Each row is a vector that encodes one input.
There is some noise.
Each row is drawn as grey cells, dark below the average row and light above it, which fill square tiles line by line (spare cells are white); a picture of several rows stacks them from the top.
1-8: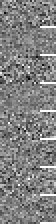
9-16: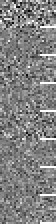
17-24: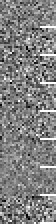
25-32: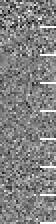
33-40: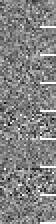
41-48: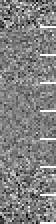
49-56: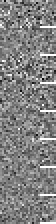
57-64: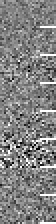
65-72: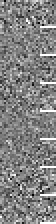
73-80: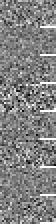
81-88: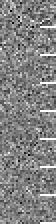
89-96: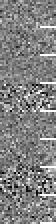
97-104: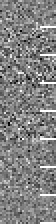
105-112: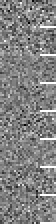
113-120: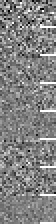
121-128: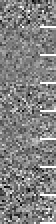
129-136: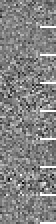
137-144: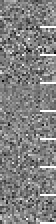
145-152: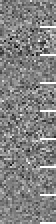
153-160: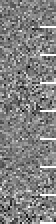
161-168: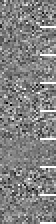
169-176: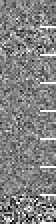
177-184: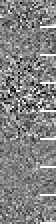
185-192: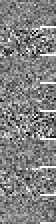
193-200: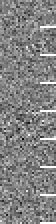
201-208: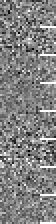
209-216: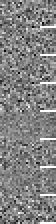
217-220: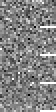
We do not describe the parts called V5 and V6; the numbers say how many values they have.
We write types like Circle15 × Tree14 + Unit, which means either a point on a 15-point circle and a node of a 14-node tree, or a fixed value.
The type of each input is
List2(Circle8) + Tree9 + V5 × V6.
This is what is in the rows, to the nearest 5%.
About 35% of them hold a node of a 9-node tree. About 15% of them hold a value of V5 and a value of V6. The rest are lists of up to two points on an 8-point circle: about 5% of all rows are empty, 25% hold one and 25% two.
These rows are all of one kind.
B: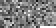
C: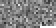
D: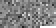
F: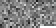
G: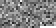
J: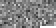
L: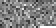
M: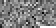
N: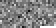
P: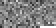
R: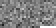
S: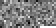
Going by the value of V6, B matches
D, F and J.
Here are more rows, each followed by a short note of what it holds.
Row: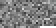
a list of one item
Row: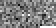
a list of two items
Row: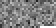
a value of V5 and a value of V6
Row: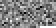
the empty list
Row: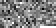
the empty list
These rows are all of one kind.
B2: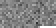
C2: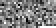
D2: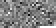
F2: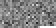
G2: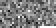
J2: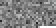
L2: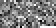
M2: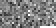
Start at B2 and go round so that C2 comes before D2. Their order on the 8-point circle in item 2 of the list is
B2, M2, L2, C2, D2, G2, F2, J2.
